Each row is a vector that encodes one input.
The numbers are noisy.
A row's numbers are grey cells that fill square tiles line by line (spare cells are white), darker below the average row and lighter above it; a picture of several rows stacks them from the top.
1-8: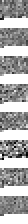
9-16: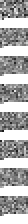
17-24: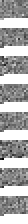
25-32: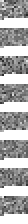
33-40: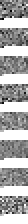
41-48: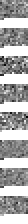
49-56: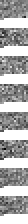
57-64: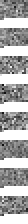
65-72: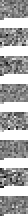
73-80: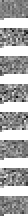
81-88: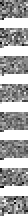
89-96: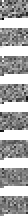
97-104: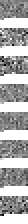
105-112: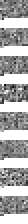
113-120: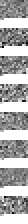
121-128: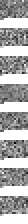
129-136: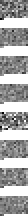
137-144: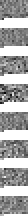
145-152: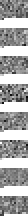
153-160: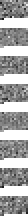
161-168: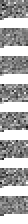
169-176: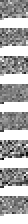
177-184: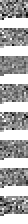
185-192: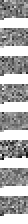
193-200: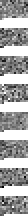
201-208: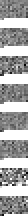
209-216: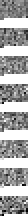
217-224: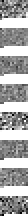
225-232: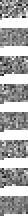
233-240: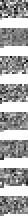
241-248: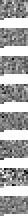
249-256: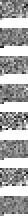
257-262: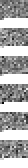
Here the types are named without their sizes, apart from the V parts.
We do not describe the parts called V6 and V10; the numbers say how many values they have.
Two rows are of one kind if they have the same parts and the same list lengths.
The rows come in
4 kinds.
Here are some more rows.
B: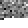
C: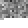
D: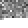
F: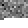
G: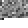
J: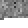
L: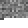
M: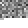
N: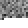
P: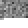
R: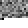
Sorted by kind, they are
B, J, L
C, N
D, G, M, R
F, P

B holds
two labels.
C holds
two values of V10.
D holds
a value of V6.
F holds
a point on a line.
